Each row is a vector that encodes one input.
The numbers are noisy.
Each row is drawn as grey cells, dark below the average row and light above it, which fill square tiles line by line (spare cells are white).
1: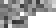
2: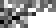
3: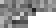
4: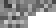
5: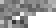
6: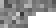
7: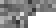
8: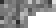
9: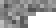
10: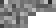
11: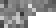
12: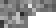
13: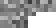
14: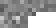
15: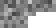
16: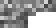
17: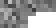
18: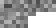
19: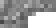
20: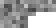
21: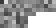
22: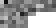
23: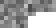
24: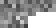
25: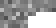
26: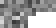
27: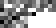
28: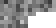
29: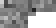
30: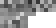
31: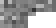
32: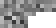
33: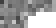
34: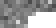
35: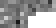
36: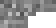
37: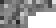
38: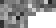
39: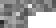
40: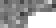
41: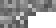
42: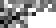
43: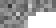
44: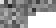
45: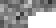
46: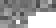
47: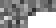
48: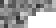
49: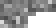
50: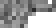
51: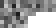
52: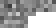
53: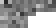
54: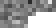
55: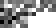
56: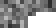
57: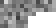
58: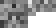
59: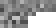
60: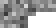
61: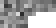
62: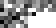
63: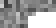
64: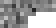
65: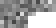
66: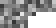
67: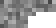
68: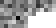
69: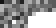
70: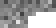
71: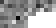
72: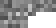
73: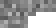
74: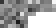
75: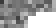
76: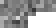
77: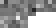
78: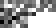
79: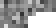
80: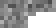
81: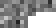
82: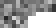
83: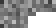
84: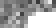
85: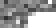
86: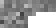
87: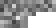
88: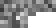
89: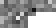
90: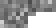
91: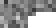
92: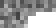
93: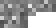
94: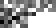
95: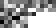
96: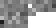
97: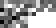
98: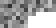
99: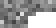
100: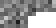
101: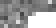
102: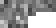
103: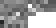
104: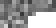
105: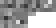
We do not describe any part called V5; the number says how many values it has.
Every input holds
a list of up to two items, each a point on a 4-point line and a value of V5.
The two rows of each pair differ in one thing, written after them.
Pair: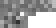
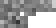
the place on the 4-point line in item 2 of the list
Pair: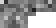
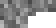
the value of V5 in item 1 of the list
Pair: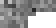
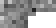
the place on the 4-point line in item 2 of the list
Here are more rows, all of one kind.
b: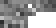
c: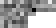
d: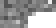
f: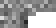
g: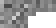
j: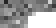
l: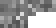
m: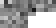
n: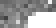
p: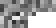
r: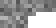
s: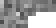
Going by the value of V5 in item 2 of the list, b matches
c, d, j and l.
